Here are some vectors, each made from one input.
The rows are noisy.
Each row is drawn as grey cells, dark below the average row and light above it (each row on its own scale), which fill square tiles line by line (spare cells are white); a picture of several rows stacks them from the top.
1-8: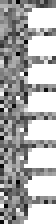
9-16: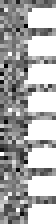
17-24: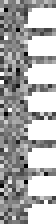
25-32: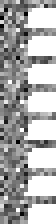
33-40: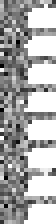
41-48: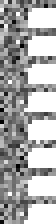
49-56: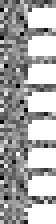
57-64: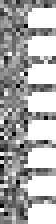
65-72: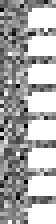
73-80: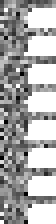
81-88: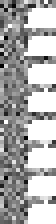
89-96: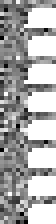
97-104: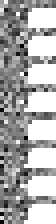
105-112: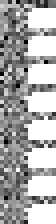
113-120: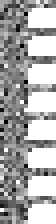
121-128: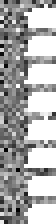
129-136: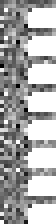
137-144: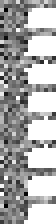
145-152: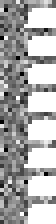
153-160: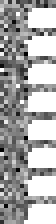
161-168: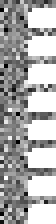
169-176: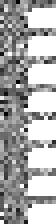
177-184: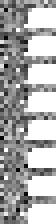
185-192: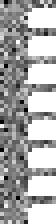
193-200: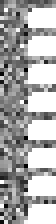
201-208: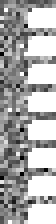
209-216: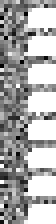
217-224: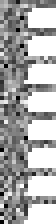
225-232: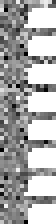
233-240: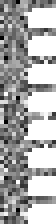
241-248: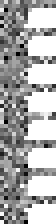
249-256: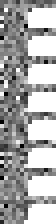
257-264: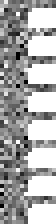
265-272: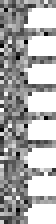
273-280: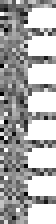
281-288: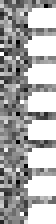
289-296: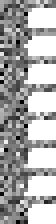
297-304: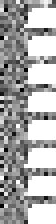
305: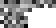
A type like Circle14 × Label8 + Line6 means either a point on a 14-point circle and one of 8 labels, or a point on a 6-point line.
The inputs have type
Bool × Label6.
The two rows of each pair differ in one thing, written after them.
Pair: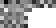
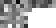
the label
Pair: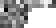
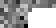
the label
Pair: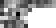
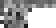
the true/false value
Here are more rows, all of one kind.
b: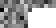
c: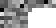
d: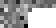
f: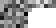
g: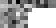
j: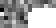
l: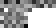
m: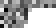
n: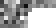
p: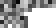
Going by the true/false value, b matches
d, f, j and p.
